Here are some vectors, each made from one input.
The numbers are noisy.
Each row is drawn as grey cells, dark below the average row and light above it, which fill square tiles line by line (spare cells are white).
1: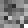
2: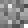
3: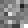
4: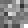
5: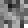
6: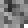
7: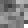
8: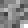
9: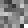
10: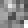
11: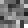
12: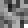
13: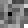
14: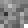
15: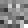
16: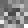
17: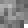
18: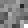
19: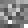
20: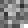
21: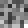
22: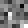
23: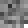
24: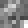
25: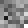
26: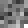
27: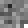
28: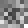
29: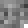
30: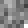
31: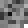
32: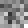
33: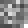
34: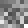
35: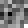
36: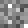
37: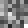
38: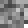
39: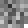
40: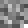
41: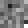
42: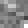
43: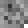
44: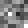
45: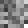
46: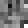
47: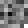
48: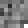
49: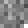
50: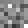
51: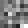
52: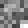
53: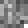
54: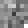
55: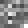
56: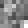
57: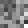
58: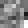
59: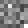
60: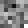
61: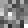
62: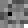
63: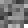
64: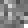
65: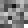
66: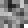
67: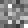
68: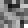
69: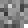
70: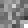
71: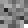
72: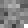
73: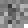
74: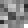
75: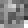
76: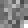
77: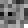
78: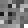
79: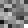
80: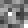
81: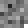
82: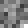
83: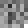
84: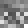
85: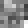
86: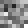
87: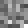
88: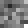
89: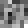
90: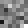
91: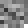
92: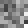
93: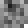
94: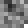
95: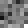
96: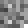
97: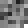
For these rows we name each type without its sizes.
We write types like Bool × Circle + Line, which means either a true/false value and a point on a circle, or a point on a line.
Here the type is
(Line + Tree) × Tree.
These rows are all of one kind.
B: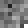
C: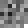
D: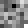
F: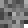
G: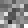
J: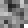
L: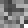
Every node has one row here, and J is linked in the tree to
L.
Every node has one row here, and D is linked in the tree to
F.
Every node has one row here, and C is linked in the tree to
B and G.
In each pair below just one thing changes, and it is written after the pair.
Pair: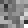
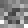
the node of the tree
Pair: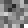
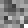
the node of the tree
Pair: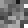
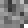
the place on the line
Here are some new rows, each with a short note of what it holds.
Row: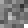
a node of each of two trees
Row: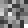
a node of each of two trees
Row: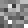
a node of each of two trees
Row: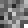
a point on a line and a node of a tree
